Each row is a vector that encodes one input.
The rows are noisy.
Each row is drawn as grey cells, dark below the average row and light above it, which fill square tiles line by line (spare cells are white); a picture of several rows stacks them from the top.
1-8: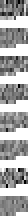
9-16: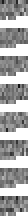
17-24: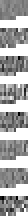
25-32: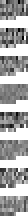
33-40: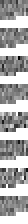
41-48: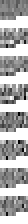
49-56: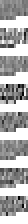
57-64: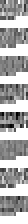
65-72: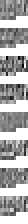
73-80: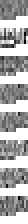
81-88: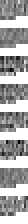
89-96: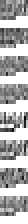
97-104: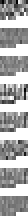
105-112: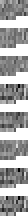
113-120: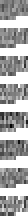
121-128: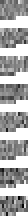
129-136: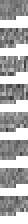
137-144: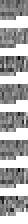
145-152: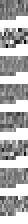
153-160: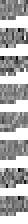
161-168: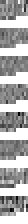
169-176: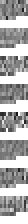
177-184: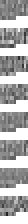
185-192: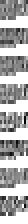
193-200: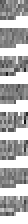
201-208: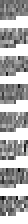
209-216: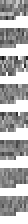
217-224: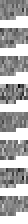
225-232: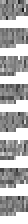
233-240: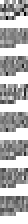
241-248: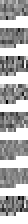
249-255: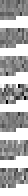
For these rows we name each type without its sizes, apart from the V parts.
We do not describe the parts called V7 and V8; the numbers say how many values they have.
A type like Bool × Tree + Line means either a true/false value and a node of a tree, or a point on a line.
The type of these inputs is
(Bool × Bool × Bool × Bool × V8 + Line × V7) × Line.
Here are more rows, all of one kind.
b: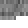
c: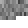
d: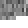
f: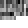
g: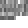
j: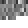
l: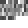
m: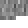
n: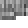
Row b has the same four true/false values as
d, j and l.
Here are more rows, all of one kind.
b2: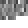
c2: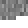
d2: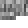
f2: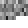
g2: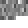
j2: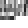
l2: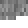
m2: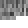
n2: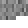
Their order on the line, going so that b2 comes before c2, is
m2, f2, n2, j2, g2, b2, c2, l2, d2.
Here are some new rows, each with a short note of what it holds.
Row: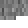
a point on each of two lines and a value of V7
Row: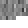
a point on a line, four true/false values and a value of V8
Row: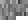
a point on a line, four true/false values and a value of V8
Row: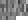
a point on each of two lines and a value of V7
